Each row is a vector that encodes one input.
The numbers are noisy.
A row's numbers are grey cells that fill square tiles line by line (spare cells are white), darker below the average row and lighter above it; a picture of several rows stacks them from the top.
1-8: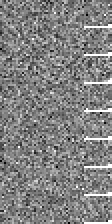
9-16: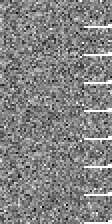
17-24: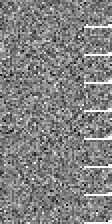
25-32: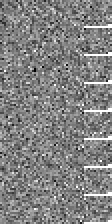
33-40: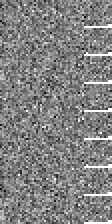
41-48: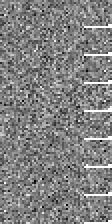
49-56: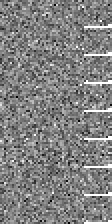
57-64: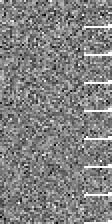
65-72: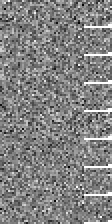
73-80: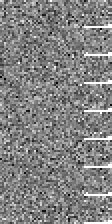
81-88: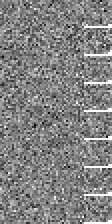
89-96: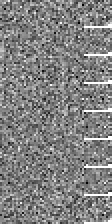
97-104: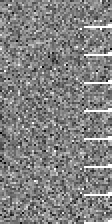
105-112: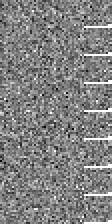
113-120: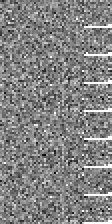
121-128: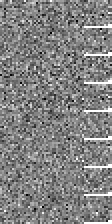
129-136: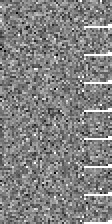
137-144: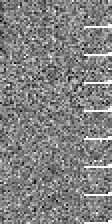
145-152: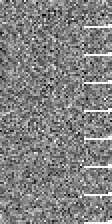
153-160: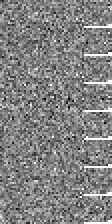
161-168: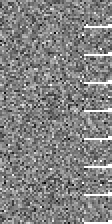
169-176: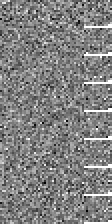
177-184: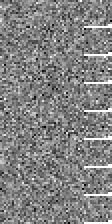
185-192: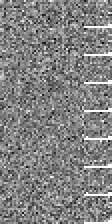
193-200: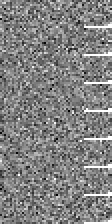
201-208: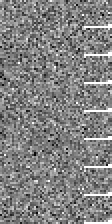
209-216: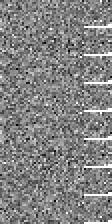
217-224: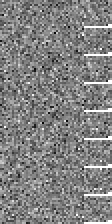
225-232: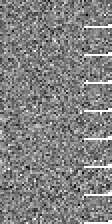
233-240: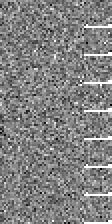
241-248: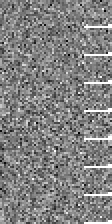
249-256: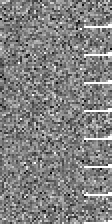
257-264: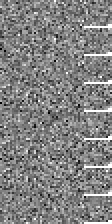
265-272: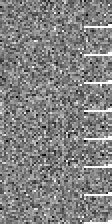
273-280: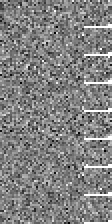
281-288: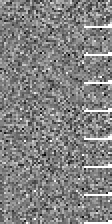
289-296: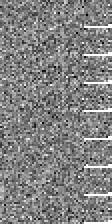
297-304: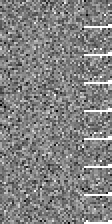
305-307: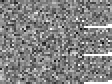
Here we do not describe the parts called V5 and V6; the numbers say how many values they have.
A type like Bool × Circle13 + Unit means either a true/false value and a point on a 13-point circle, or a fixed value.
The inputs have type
Bool × V5 + Line8 + V6.
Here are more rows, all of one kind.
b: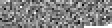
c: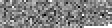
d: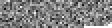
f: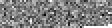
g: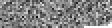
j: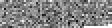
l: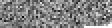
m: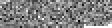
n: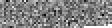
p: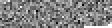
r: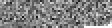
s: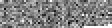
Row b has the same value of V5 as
d, j, p and s.
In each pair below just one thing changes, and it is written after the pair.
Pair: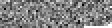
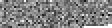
the true/false value
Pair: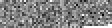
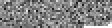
the true/false value
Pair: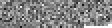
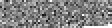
the true/false value
